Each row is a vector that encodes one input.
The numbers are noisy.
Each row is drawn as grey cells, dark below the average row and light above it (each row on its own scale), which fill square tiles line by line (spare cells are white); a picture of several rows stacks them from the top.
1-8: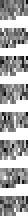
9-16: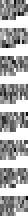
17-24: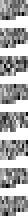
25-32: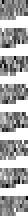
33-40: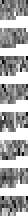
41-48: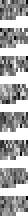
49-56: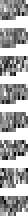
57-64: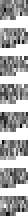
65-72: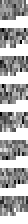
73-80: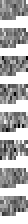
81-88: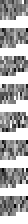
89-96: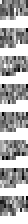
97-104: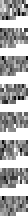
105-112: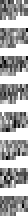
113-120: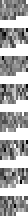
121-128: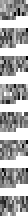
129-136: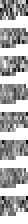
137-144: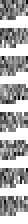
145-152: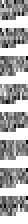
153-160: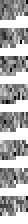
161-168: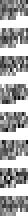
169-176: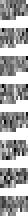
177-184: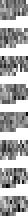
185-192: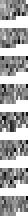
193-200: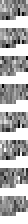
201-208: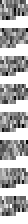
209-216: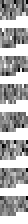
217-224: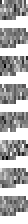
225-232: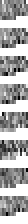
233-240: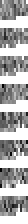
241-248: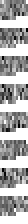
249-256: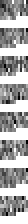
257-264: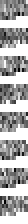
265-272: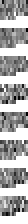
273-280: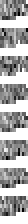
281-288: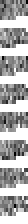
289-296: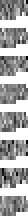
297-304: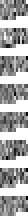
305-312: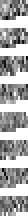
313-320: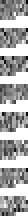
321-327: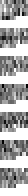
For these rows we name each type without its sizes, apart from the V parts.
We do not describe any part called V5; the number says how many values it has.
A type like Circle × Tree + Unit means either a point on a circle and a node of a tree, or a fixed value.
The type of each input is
List(Line × V5).
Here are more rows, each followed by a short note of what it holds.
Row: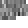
a list of one item
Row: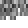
a list of two items
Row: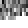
a list of two items
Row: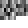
the empty list
